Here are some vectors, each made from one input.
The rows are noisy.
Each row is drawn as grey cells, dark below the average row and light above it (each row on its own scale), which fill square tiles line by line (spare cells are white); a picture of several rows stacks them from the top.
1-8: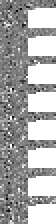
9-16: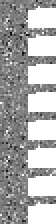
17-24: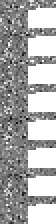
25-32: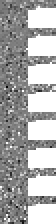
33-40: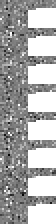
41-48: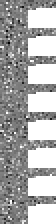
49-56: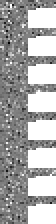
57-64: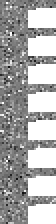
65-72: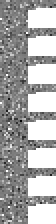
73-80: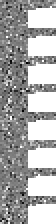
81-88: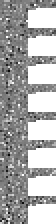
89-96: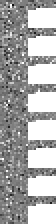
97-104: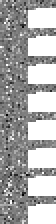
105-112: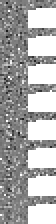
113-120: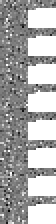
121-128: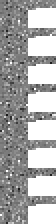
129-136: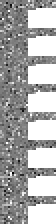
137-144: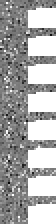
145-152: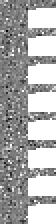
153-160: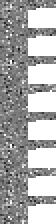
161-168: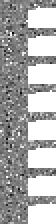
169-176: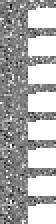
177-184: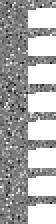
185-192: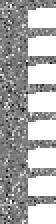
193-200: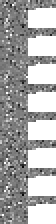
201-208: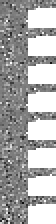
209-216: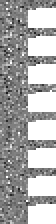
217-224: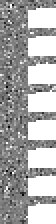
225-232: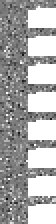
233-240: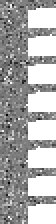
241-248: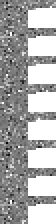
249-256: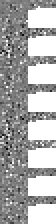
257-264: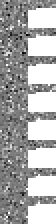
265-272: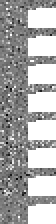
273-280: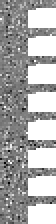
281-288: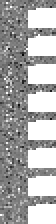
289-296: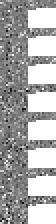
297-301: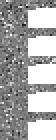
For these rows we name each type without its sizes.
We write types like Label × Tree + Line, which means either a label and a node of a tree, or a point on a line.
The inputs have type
List(Line).
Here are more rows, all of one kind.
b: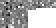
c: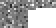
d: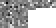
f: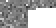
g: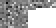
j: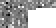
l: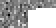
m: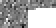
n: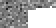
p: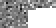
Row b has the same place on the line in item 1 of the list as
d, g and j.
